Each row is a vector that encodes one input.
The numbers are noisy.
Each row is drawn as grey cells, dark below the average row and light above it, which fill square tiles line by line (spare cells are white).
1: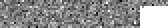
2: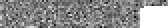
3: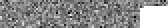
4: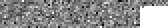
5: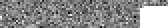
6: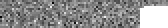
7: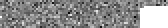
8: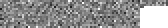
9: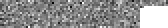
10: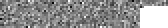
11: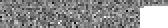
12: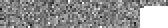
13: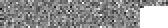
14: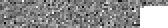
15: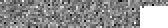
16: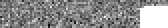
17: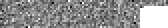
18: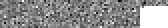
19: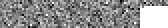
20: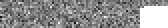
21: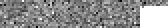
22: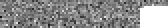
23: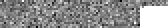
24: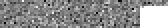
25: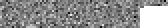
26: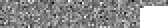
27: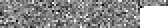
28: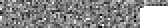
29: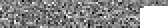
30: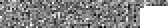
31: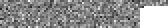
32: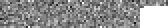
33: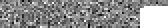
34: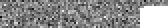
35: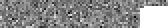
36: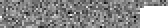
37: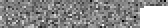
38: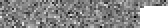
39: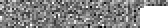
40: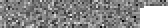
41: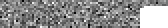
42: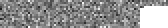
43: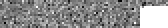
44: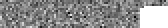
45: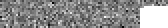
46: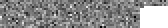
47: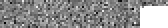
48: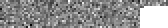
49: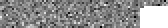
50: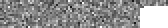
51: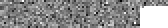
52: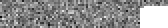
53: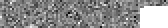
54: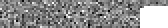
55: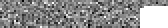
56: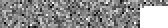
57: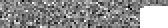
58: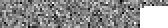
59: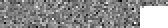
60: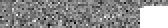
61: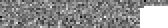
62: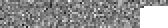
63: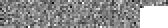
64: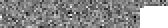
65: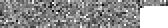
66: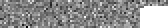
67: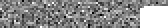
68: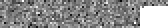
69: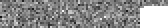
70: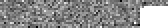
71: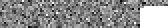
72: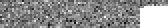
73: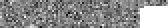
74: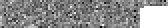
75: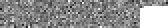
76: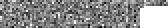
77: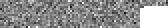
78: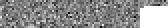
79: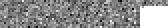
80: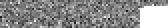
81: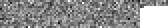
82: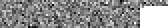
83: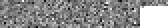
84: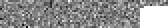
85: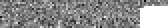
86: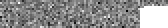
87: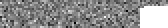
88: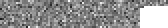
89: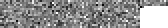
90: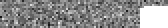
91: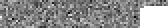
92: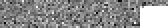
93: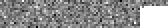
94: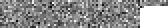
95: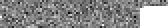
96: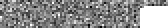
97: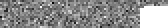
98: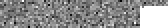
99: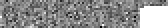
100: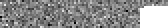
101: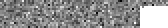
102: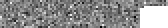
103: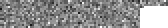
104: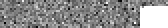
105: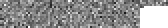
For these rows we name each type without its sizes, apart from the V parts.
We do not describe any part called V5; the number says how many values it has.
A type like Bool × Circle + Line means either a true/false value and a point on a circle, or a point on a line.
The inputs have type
(Bool × Bool × Bool × V5 + Line) × Label.
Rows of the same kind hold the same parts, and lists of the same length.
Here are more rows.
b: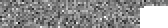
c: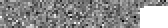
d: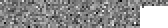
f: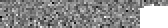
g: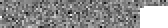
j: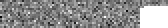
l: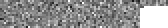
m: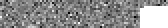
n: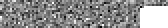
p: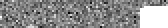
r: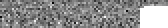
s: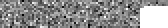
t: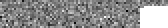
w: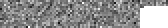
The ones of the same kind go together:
b, c, d, f, g, j, l, m, p, r, t, w
n, s

